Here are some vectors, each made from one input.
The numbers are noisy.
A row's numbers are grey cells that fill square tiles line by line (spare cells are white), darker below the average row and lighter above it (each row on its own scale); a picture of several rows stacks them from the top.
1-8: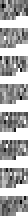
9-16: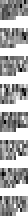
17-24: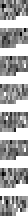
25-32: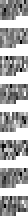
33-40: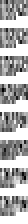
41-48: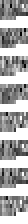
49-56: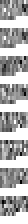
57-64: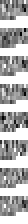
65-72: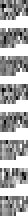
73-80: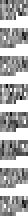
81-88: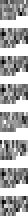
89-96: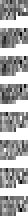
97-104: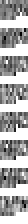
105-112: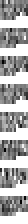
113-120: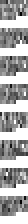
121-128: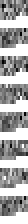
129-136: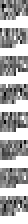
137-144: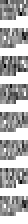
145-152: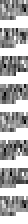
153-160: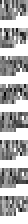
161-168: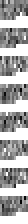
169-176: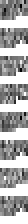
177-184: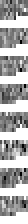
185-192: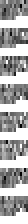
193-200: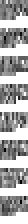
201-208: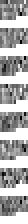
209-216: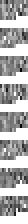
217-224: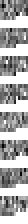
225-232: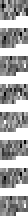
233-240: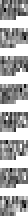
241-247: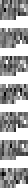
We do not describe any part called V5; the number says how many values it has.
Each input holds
a true/false value, together with either a point on an 8-point line, or a value of V5.
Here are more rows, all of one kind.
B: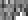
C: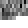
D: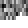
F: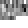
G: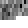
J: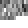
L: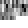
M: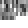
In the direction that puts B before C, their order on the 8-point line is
D, J, B, F, L, M, G, C.
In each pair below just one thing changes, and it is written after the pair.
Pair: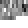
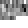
the place on the 8-point line
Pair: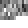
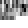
the place on the 8-point line
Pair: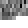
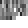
the true/false value
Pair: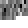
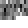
the place on the 8-point line
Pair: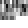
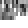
the place on the 8-point line
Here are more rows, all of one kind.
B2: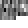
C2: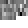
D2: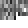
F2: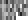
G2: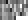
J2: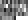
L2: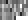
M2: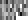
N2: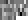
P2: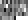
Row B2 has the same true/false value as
D2, J2 and P2.
